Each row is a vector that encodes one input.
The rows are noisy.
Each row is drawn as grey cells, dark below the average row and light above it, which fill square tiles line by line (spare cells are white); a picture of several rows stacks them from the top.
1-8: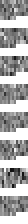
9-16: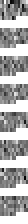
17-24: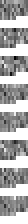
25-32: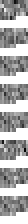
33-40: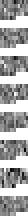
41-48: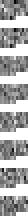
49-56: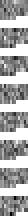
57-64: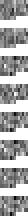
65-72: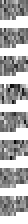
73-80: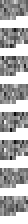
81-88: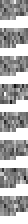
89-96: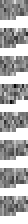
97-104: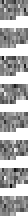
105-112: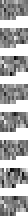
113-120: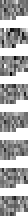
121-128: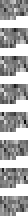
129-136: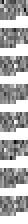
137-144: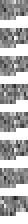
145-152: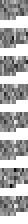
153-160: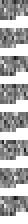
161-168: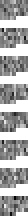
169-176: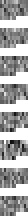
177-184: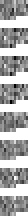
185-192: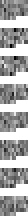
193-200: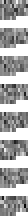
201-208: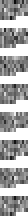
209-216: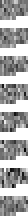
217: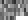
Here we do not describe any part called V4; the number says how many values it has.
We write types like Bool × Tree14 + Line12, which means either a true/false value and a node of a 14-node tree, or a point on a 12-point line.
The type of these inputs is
Line8 × List2(V4) + List2(Line9).
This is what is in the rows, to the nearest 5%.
About 55% of them hold a point on an 8-point line, together with a list of up to two values of V4. The rest are lists of up to two points on a 9-point line: about 5% of all rows are empty, 15% hold one and 25% two.
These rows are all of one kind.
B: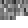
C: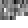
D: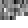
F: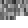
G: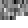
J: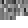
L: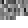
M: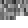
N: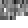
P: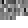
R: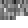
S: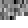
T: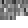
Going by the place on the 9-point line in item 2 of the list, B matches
D, J and R.
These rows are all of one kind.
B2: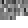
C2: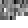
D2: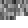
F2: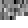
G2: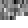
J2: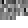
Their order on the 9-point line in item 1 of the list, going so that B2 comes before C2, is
J2, B2, D2, G2, C2, F2.
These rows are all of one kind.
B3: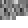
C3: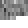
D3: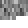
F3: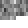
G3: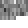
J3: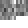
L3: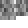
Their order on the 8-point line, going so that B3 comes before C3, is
B3, D3, C3, G3, F3, L3, J3.
